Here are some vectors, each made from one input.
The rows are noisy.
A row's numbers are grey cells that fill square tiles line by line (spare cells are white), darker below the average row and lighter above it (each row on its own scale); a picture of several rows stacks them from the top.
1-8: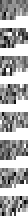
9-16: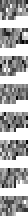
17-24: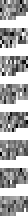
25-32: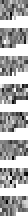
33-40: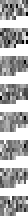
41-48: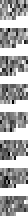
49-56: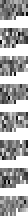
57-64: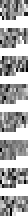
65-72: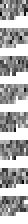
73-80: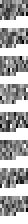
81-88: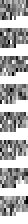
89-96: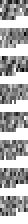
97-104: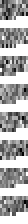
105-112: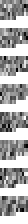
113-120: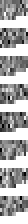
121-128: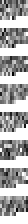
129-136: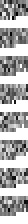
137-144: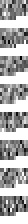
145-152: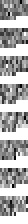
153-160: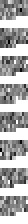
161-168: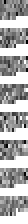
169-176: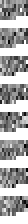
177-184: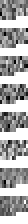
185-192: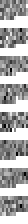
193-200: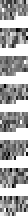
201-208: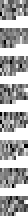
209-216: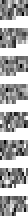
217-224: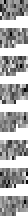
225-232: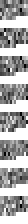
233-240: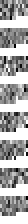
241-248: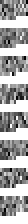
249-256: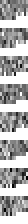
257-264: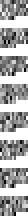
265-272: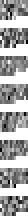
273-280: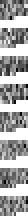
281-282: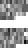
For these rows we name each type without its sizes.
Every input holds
a point on a line, together with either a fixed value, or four true/false values.
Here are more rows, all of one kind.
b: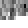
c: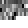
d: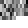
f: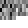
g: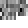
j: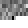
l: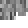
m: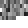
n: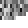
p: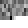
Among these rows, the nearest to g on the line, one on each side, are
j and n.
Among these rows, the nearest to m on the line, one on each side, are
c and d.
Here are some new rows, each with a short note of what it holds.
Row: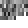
a point on a line
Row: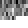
a point on a line and four true/false values
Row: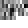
a point on a line and four true/false values
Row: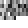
a point on a line and four true/false values
